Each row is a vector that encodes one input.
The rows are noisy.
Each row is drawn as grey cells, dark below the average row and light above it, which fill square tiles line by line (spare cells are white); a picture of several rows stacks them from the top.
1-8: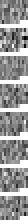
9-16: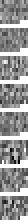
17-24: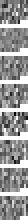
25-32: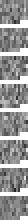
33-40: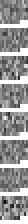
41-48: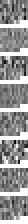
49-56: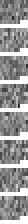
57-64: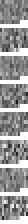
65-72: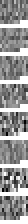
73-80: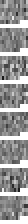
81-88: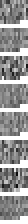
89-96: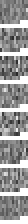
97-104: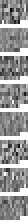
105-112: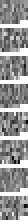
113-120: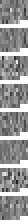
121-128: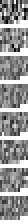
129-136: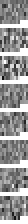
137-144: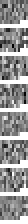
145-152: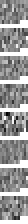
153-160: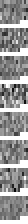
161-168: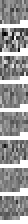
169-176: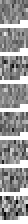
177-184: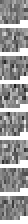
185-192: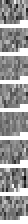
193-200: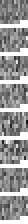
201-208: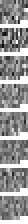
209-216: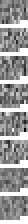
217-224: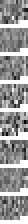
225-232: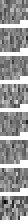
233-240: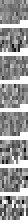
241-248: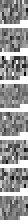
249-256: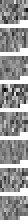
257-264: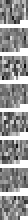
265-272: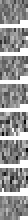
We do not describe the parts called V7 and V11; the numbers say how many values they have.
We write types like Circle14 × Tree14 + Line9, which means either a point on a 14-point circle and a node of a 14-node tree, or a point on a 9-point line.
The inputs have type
Bool × V11 + (Line4 + Tree9) × V7.
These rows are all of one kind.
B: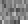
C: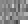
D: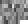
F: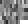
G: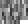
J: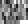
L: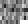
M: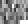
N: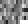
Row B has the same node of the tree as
J and L.
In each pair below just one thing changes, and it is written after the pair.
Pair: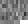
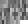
the true/false value
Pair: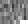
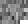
the value of V11
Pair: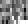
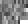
the value of V11
